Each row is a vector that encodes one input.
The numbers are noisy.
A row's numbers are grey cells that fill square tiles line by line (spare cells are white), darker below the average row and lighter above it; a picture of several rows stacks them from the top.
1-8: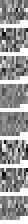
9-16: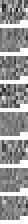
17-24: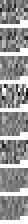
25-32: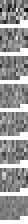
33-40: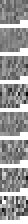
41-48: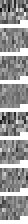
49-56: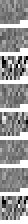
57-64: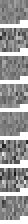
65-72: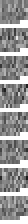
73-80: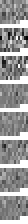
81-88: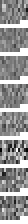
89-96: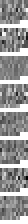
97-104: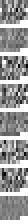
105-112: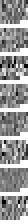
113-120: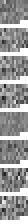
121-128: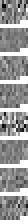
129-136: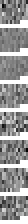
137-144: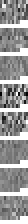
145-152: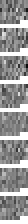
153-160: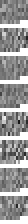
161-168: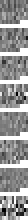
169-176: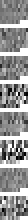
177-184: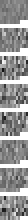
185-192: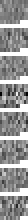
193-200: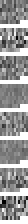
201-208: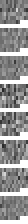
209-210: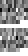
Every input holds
either a point on an 8-point circle and a true/false value, or one of 4 labels.
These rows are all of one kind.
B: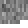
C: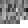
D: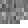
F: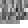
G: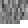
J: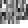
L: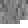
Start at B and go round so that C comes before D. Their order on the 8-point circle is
B, J, C, L, F, G, D.
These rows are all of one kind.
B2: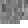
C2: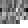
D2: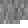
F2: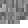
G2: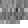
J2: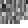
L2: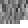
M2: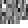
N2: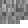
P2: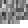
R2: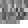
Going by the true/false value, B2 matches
C2, J2 and R2.
